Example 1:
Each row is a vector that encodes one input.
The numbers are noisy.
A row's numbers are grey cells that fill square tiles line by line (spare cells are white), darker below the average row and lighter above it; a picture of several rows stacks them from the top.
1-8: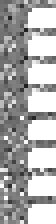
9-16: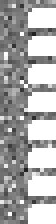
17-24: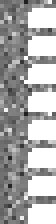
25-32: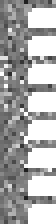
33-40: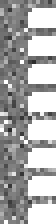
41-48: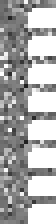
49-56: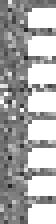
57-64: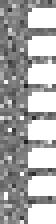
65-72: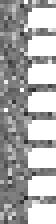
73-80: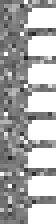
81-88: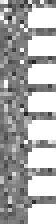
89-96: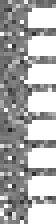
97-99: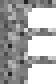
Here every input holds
either a node of a 10-node tree, or three true/false values.
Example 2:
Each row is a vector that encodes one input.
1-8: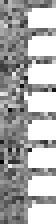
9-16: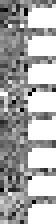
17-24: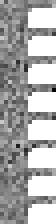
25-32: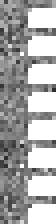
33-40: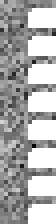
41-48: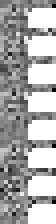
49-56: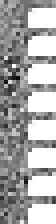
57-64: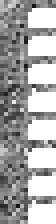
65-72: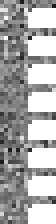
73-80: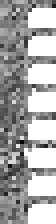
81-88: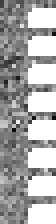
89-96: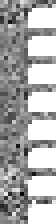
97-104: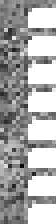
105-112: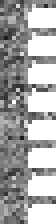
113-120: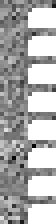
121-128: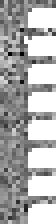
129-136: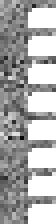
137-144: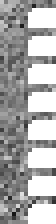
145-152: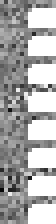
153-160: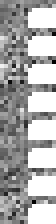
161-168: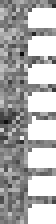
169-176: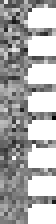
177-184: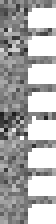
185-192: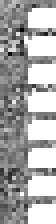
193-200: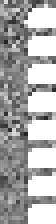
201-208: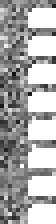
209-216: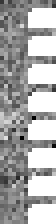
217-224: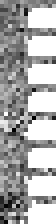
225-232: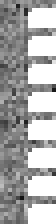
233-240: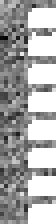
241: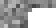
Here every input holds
either a point on a 17-point circle, or a fixed value, or three true/false values.
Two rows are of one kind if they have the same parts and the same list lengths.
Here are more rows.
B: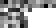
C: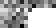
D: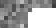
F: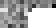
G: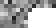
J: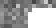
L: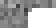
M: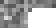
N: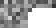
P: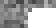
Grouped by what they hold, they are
B
C, D, F, G, J, M, N, P
L

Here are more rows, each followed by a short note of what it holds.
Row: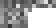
a point on a 17-point circle
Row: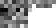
three true/false values
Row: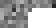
a point on a 17-point circle
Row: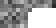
a point on a 17-point circle
